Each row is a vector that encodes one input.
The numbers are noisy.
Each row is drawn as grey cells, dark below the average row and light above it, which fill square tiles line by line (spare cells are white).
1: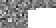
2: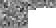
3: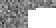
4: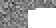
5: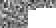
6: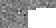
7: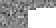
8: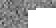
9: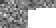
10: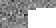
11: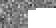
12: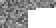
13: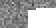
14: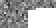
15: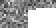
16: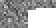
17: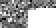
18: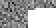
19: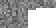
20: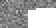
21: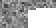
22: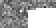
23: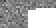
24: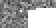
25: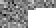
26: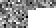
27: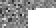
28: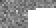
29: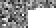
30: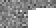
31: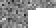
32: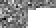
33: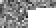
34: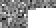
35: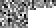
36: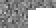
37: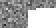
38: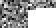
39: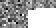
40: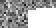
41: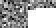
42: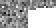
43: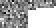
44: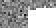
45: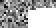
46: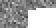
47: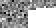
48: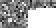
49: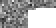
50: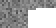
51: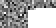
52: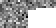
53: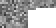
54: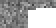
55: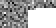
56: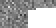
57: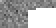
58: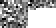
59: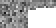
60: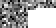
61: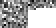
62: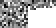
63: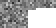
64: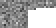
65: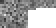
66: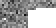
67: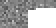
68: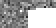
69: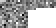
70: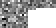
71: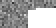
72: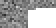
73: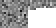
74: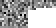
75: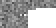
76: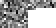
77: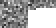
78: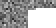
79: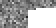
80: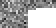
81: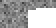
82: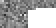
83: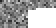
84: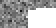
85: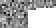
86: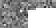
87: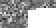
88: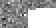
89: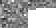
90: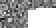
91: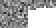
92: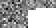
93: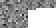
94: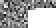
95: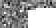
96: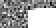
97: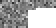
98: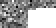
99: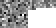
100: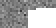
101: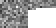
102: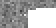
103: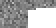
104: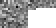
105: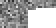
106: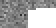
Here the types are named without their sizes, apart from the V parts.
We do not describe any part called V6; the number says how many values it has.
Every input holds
a value of V6, together with either a point on a line, or a node of a tree.
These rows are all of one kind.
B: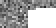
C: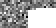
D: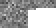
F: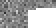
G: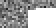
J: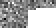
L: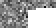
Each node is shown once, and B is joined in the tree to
G.
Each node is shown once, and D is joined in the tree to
C and F.
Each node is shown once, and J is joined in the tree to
L.
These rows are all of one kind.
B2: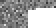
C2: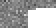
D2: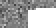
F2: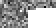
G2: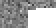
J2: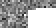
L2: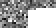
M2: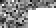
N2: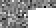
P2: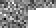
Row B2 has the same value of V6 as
C2, J2 and N2.
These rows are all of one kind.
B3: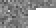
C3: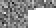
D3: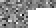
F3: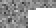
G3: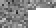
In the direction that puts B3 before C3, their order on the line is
B3, C3, D3, G3, F3.
